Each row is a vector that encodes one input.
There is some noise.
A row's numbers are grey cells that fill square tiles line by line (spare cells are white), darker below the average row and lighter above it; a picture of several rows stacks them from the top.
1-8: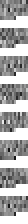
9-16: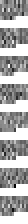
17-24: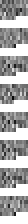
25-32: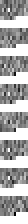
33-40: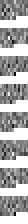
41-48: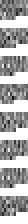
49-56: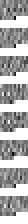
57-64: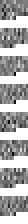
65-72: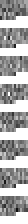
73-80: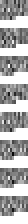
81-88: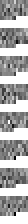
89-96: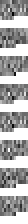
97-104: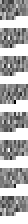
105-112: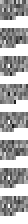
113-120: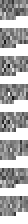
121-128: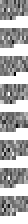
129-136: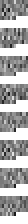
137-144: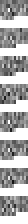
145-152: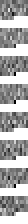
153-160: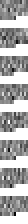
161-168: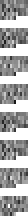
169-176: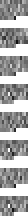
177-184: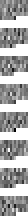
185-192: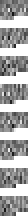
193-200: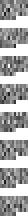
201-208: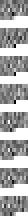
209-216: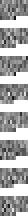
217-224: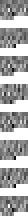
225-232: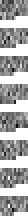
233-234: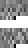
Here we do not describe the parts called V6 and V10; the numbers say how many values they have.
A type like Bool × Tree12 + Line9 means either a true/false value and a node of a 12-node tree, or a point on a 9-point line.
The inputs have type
Bool × V10 + List2(Line7) × V6.
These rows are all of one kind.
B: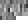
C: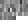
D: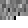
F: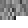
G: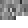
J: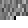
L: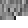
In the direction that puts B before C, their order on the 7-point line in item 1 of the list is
L, B, C, G, F, J, D.
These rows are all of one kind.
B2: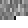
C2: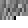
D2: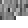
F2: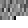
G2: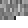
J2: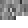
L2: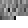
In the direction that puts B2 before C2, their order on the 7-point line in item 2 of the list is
G2, J2, B2, C2, L2, F2, D2.
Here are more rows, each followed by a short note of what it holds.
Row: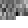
a value of V6, together with the empty list
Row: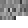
a value of V6, together with a list of two items
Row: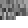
a value of V6, together with the empty list
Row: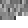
a value of V6, together with a list of two items
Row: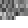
a value of V6, together with the empty list
